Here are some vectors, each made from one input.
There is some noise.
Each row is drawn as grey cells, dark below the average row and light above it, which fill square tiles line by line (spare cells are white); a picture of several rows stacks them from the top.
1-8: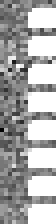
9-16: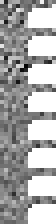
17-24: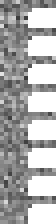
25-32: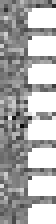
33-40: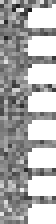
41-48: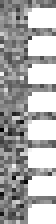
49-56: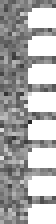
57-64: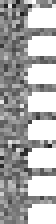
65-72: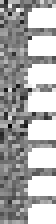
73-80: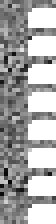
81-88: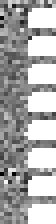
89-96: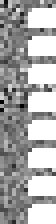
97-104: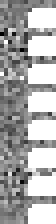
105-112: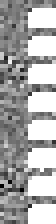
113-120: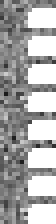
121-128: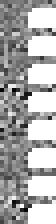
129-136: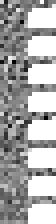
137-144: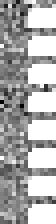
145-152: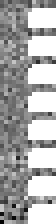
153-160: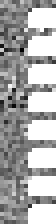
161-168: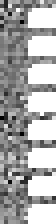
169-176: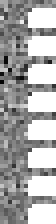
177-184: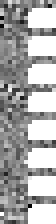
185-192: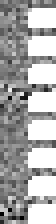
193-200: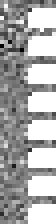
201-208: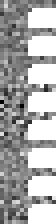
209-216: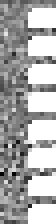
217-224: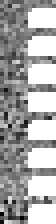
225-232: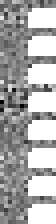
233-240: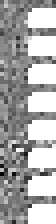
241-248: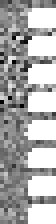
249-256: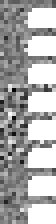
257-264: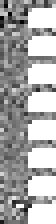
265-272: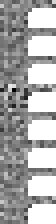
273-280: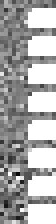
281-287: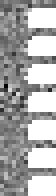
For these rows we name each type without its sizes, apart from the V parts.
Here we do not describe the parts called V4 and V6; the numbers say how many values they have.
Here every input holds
either a value of V4 and a value of V6, or a list of points on a circle.
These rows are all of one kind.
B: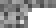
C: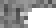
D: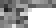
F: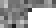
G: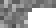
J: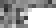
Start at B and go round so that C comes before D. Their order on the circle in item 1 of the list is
B, F, G, C, J, D.
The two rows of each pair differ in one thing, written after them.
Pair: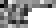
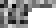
the value of V4
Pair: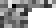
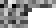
the value of V6
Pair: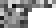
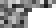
the value of V4
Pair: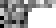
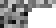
the value of V4
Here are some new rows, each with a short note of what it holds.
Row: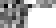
the empty list
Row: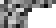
a value of V4 and a value of V6
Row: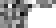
the empty list
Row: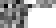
the empty list
